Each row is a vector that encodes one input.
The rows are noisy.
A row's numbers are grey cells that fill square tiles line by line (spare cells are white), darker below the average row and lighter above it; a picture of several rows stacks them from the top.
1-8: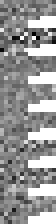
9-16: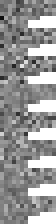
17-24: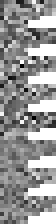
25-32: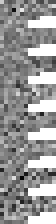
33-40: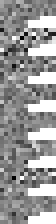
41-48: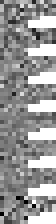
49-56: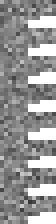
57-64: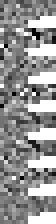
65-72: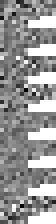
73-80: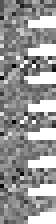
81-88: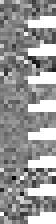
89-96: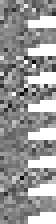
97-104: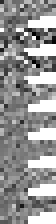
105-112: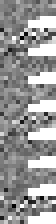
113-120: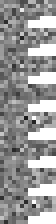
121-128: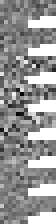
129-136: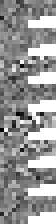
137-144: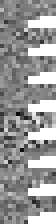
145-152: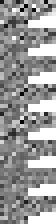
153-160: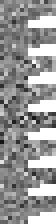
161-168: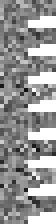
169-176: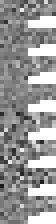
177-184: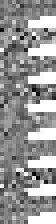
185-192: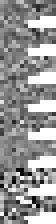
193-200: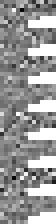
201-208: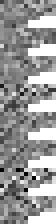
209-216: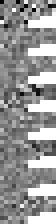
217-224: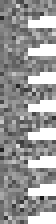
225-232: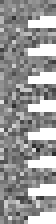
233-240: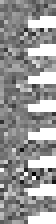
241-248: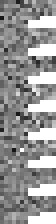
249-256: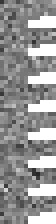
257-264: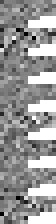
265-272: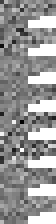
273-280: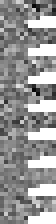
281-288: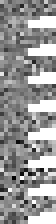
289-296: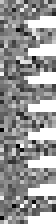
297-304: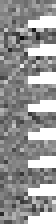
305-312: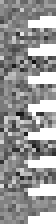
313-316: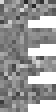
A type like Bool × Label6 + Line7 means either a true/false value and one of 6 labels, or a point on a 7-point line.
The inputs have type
((Label6 + Line6) × Line6 + Line5) × Line6 × Line6 × Line6.
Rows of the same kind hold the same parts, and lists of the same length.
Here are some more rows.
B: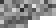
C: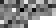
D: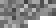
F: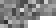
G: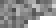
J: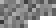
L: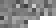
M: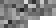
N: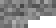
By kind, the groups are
B, D, F, J
C, L, M, N
G

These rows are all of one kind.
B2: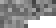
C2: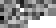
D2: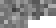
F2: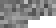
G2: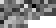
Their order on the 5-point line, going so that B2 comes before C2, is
F2, G2, D2, B2, C2.
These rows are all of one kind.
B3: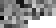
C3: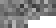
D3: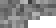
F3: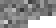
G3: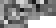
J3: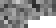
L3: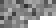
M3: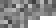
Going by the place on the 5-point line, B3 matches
C3 and G3.
